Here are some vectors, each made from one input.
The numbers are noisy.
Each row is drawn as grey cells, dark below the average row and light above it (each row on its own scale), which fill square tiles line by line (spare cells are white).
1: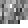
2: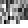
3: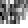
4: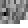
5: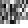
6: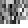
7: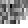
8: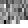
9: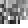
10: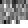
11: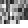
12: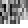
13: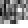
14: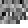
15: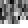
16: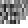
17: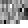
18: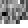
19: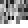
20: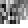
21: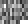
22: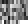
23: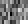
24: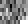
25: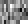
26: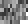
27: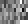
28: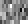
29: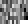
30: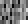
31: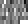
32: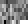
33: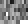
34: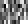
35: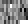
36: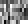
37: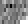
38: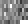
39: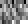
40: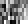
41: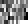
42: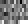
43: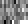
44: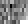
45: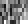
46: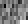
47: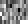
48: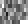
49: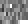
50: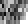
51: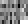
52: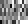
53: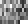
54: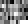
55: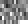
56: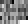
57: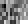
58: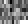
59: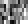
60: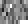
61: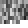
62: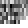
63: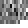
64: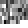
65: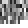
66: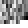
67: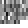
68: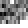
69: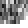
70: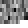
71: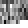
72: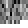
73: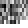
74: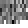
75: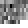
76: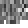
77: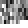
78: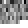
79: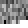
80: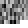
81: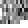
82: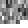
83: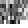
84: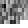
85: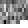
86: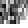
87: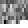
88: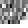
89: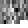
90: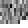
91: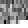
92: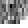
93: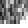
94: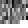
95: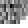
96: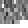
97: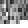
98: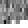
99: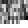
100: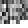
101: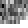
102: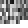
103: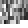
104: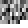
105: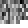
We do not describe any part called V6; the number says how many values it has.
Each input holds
a value of V6, together with either a point on a 5-point circle, or three true/false values.
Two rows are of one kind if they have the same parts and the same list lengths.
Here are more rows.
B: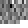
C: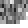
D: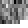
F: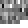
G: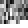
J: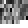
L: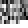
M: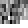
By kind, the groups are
B, C, D, F, G, M
J, L

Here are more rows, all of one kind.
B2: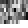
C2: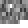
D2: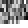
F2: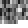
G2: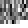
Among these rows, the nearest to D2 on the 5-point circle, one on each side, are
B2 and C2.
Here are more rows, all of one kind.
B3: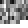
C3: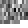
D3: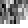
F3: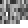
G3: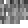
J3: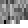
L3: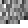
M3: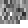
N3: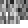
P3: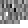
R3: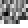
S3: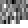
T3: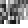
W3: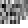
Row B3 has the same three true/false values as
D3, F3 and S3.
